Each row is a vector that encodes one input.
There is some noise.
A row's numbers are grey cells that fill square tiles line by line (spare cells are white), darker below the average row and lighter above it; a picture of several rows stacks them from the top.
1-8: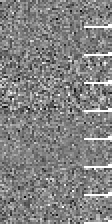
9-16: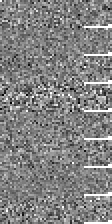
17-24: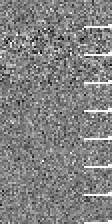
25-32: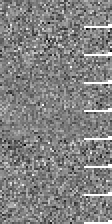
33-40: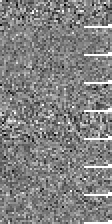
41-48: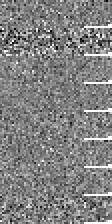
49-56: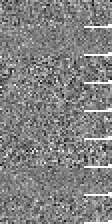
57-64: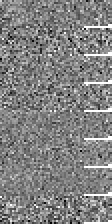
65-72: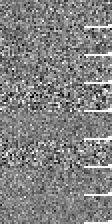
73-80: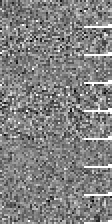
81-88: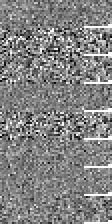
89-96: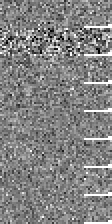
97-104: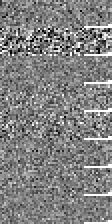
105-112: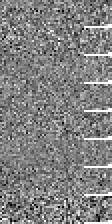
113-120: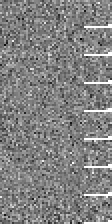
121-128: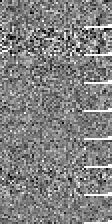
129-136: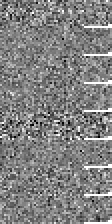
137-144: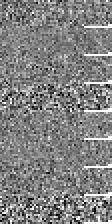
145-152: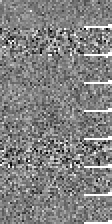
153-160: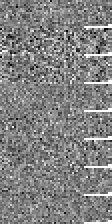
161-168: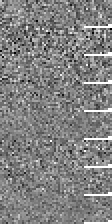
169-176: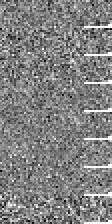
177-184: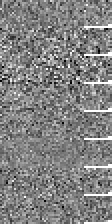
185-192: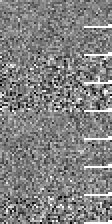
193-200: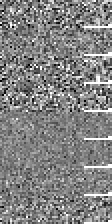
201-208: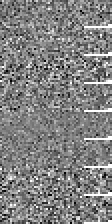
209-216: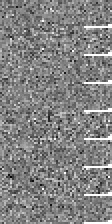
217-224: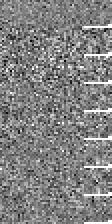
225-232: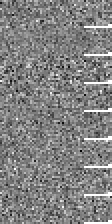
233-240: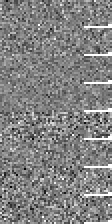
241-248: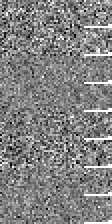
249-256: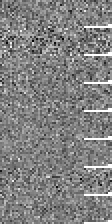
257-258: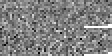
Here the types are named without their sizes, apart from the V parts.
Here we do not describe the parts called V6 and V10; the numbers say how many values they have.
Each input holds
a label and a value of V10, together with either four true/false values, or a value of V6.
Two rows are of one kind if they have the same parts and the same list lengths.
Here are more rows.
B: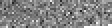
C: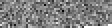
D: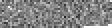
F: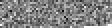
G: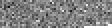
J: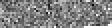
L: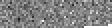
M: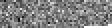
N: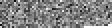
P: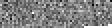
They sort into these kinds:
B, G, J, L, M, N, P
C, D, F

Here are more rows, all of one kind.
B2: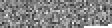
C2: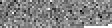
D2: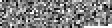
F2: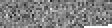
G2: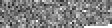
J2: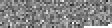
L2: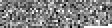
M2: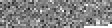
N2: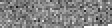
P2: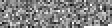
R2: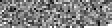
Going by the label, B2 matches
C2, J2, N2 and P2.
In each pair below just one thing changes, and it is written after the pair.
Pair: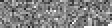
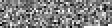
the label
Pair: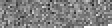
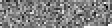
the label
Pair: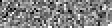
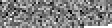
the value of V10
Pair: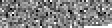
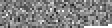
the value of V6
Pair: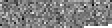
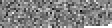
the value of V6
